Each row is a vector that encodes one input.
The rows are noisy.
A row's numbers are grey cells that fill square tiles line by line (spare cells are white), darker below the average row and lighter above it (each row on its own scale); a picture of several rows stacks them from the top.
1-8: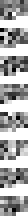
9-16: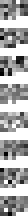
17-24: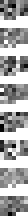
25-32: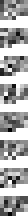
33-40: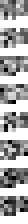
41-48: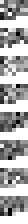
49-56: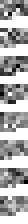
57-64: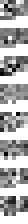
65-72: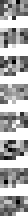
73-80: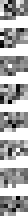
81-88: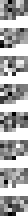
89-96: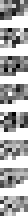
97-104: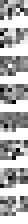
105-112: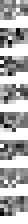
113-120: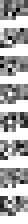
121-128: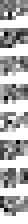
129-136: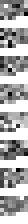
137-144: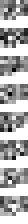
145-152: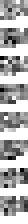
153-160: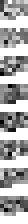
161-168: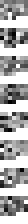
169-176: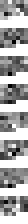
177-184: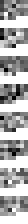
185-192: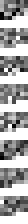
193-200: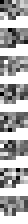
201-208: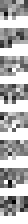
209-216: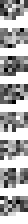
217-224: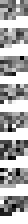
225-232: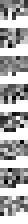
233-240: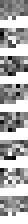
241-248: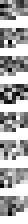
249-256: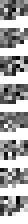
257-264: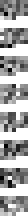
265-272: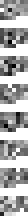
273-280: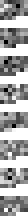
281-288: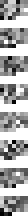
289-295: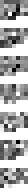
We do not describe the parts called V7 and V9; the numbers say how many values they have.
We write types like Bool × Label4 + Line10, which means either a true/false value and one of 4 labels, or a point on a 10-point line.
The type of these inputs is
((Bool × Bool × Bool × Bool + V9) × Line6 + Line4) × V7.
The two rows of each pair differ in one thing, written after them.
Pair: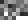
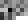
the value of V7
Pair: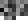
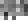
the value of V9
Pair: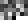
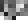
the value of V9
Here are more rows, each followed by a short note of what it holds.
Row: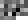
a point on a 6-point line, a value of V7 and a value of V9
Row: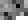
a point on a 4-point line and a value of V7
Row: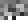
a point on a 6-point line, a value of V7 and a value of V9
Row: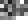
a point on a 6-point line, four true/false values and a value of V7
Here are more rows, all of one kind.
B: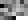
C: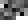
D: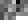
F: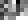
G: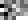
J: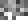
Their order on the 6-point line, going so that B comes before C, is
B, J, G, D, F, C.
